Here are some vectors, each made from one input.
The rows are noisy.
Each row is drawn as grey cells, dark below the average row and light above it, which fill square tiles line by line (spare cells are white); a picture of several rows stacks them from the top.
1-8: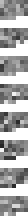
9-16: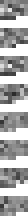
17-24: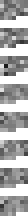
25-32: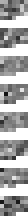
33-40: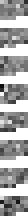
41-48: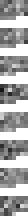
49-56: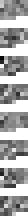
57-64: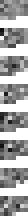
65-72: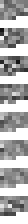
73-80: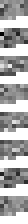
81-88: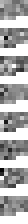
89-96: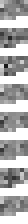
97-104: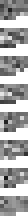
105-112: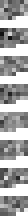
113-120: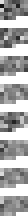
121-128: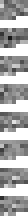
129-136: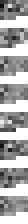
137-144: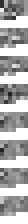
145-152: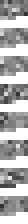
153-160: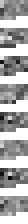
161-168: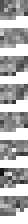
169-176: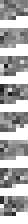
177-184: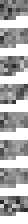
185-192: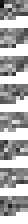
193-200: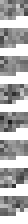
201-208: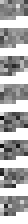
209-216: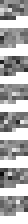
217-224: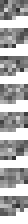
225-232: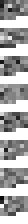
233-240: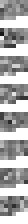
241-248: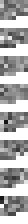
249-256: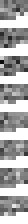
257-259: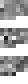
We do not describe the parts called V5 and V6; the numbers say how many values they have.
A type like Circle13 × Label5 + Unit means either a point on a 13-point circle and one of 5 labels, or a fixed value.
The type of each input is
Bool × (Label11 + V5 × V6).
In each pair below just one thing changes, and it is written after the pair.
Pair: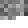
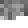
the value of V5
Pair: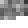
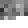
the value of V6
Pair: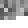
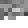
the true/false value
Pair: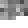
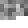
the value of V5
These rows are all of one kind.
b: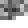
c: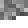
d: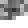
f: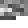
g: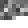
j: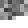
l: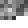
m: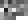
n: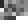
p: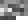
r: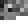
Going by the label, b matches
d and j.
